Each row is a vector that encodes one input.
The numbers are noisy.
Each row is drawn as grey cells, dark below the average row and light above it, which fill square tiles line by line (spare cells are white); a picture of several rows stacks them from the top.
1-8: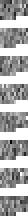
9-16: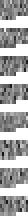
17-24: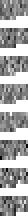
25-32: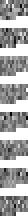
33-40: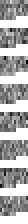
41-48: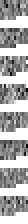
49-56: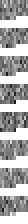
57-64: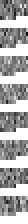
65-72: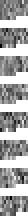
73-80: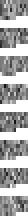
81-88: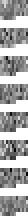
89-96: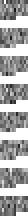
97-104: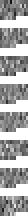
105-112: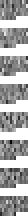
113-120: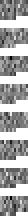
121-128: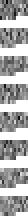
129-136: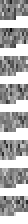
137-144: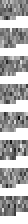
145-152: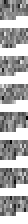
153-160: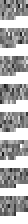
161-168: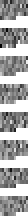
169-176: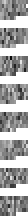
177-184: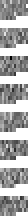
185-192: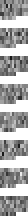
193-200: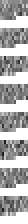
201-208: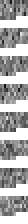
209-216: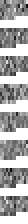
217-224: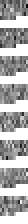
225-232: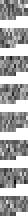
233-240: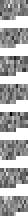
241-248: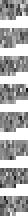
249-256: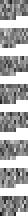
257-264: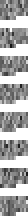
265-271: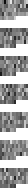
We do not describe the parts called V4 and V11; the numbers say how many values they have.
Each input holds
one of 6 labels, a point on a 6-point line and a value of V4, together with either a point on a 5-point line, or a value of V11.
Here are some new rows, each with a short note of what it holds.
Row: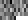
one of 6 labels, a point on a 5-point line, a point on a 6-point line and a value of V4
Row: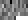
one of 6 labels, a point on a 5-point line, a point on a 6-point line and a value of V4
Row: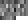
one of 6 labels, a point on a 5-point line, a point on a 6-point line and a value of V4
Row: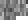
one of 6 labels, a point on a 6-point line, a value of V4 and a value of V11
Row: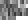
one of 6 labels, a point on a 6-point line, a value of V4 and a value of V11
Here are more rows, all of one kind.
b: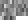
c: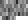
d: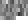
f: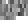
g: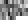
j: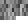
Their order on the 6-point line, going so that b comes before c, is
d, f, b, j, c, g.
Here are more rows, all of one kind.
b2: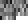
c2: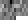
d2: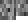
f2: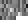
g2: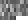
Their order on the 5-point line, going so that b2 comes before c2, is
f2, b2, c2, g2, d2.
